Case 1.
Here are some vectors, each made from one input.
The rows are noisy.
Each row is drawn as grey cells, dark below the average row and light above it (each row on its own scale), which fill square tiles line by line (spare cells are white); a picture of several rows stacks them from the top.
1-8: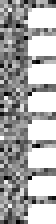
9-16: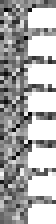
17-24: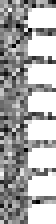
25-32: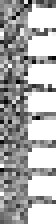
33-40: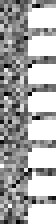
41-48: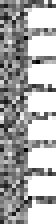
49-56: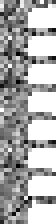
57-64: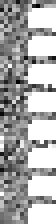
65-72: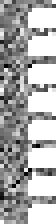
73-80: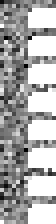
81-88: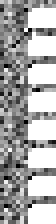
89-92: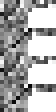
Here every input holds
one of 9 labels.
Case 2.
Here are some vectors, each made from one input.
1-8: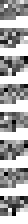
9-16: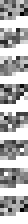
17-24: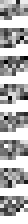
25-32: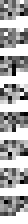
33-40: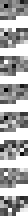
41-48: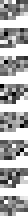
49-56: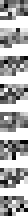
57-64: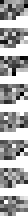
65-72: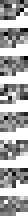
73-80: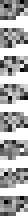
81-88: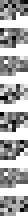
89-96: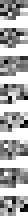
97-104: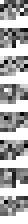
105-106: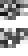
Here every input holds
one of 5 labels.
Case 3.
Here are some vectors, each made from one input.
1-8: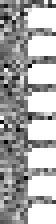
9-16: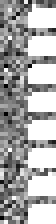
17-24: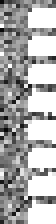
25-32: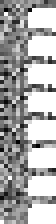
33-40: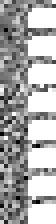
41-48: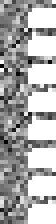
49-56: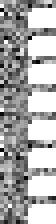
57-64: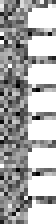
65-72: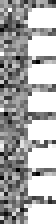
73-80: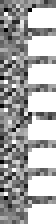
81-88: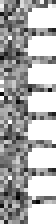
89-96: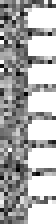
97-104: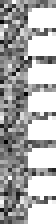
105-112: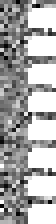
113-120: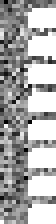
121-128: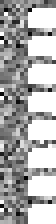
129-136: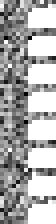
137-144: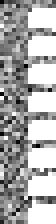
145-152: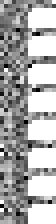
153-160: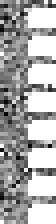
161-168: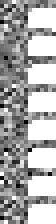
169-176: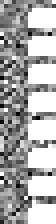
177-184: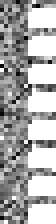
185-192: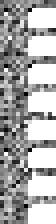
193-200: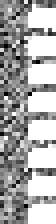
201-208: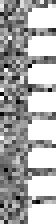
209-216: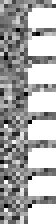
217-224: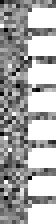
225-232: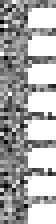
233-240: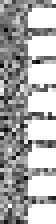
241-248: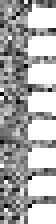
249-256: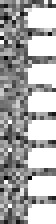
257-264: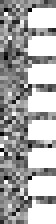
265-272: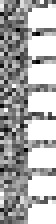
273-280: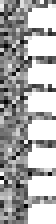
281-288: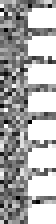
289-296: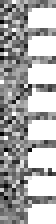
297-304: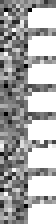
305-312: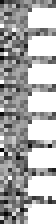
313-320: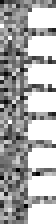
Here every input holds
one of 12 labels.
